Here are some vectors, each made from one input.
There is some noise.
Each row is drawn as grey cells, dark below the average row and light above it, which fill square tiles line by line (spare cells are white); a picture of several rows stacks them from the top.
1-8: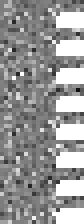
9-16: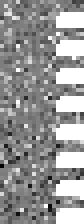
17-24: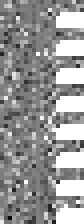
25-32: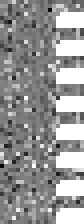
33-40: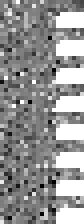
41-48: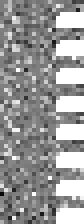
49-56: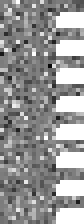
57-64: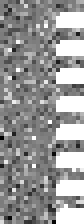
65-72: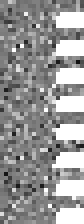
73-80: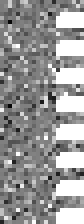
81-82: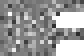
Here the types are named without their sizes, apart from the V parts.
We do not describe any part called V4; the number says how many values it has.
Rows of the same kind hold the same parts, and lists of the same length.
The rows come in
2 kinds.
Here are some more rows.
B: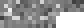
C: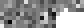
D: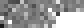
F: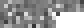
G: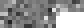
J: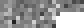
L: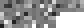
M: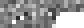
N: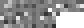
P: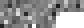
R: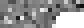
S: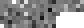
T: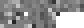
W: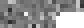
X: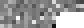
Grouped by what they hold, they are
B, C, F, G, J, N, S, T, W, X
D, L, M, P, R

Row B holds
a point on each of two lines.
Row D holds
a point on a line and a value of V4.
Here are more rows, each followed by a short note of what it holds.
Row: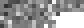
a point on a line and a value of V4
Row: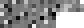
a point on a line and a value of V4
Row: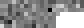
a point on each of two lines
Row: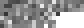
a point on a line and a value of V4
